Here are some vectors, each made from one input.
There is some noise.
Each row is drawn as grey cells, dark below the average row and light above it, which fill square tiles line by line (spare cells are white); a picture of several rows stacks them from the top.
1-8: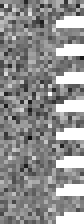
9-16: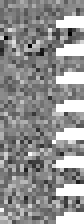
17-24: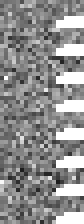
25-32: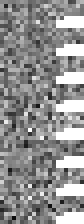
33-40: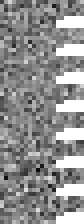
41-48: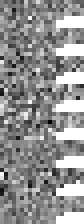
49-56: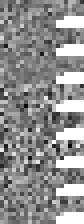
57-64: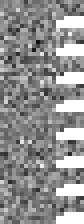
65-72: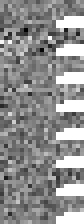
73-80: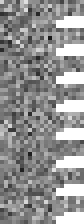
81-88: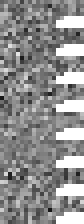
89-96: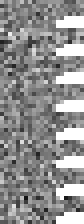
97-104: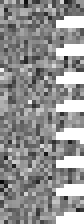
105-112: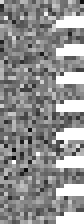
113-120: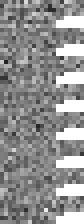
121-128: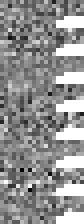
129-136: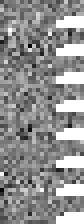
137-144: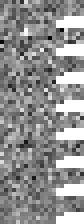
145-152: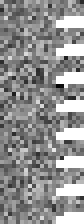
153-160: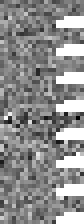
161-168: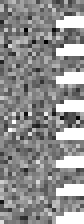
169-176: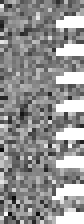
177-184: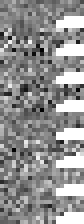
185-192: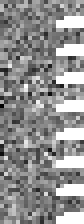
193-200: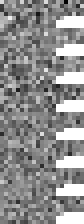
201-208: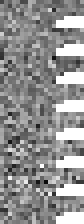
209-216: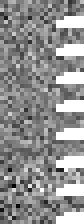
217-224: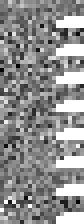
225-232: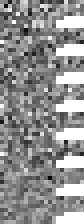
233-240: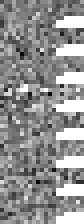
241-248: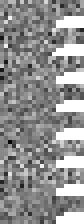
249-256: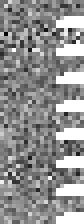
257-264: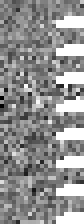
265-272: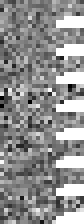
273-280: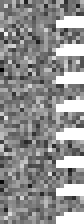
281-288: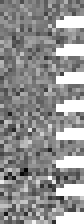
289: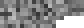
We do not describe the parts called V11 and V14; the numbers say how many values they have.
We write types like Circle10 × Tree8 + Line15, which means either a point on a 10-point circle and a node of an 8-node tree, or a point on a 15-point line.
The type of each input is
(Label5 + Tree7) × Label7 × V11 × V14.
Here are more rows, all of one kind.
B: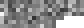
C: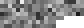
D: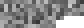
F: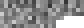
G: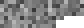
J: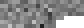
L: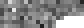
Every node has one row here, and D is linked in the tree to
G and J.
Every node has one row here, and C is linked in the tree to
G and L.
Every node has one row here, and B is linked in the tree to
F.
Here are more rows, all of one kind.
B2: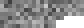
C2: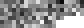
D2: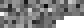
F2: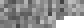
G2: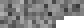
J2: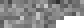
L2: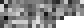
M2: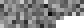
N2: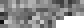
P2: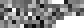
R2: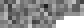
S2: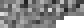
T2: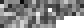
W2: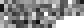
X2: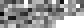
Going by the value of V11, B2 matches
J2, L2, N2 and P2.
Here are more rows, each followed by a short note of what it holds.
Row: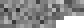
one of 5 labels, one of 7 labels, a value of V11 and a value of V14
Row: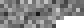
one of 5 labels, one of 7 labels, a value of V11 and a value of V14
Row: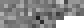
one of 7 labels, a node of a 7-node tree, a value of V11 and a value of V14
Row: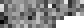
one of 5 labels, one of 7 labels, a value of V11 and a value of V14
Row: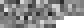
one of 5 labels, one of 7 labels, a value of V11 and a value of V14
